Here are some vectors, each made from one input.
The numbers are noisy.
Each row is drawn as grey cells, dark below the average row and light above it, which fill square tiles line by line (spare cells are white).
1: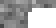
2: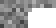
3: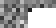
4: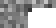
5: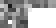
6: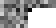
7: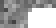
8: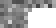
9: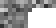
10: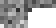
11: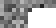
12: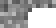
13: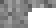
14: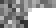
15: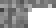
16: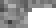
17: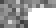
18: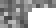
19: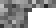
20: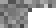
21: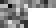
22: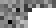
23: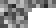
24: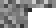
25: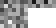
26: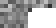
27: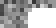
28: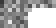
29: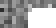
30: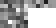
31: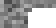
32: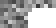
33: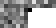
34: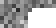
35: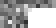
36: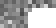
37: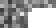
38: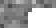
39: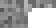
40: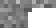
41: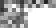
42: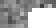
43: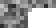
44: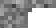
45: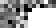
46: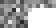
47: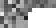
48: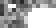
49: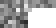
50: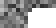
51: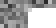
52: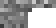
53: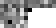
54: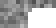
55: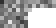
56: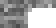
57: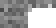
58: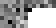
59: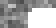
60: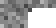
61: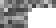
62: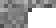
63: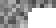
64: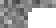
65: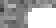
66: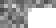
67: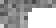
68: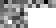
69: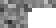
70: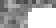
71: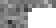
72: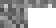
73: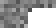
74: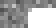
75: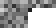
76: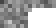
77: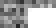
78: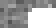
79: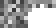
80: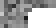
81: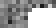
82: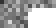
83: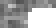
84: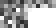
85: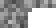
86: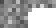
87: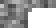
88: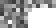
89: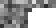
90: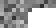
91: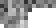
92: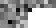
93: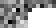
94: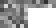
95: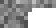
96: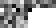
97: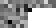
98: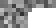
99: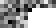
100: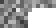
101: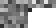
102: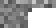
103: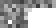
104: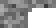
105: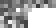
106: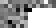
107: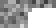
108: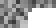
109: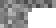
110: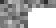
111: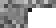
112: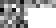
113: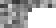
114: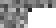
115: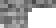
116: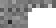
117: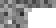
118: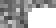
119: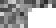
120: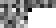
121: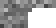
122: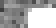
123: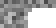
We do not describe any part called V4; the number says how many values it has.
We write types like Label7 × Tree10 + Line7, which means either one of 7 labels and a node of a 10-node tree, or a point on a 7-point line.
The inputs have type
Bool × List2(Line5) + Label5 × V4.
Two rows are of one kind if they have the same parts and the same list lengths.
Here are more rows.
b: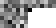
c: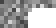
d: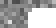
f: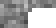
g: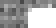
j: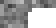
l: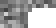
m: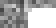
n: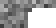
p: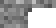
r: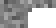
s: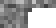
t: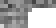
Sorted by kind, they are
b, d, l, r, t
c, g, n
f, m
j, p, s

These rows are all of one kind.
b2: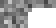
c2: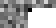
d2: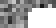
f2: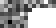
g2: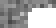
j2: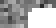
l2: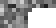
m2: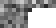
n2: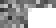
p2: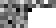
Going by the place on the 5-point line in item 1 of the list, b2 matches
f2, g2 and j2.
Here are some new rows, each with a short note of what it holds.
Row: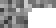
a true/false value, together with the empty list
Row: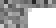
one of 5 labels and a value of V4
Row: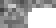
a true/false value, together with a list of one item
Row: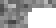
a true/false value, together with a list of two items
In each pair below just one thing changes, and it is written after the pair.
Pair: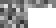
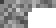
the true/false value
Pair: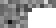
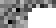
the place on the 5-point line in item 1 of the list
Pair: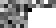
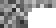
the place on the 5-point line in item 2 of the list
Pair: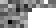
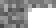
the place on the 5-point line in item 2 of the list
